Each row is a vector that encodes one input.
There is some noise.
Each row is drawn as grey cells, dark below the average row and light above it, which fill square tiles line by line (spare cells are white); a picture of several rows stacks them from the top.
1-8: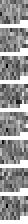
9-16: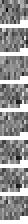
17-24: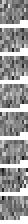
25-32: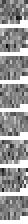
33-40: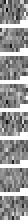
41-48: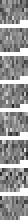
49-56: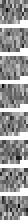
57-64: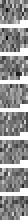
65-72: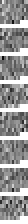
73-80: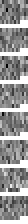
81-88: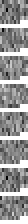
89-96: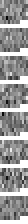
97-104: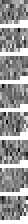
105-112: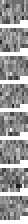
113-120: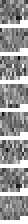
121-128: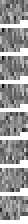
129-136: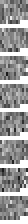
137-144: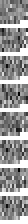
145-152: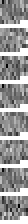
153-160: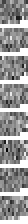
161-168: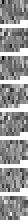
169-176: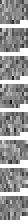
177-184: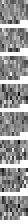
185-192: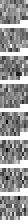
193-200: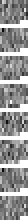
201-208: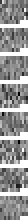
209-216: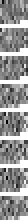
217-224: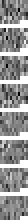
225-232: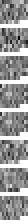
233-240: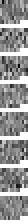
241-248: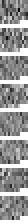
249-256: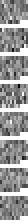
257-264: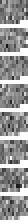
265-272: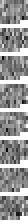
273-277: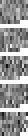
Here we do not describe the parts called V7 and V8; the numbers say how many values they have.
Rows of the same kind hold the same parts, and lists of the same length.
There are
2 kinds of row.
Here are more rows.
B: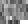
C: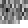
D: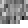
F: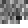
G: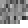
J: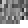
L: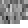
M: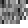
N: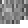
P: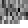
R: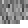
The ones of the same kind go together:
B, D, G, J, L, N, R
C, F, M, P

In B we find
a true/false value, a value of V7 and a value of V8.
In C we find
one of 10 labels.
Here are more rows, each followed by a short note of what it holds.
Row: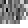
one of 10 labels
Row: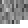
a true/false value, a value of V7 and a value of V8
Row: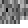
one of 10 labels
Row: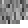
a true/false value, a value of V7 and a value of V8
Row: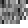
one of 10 labels
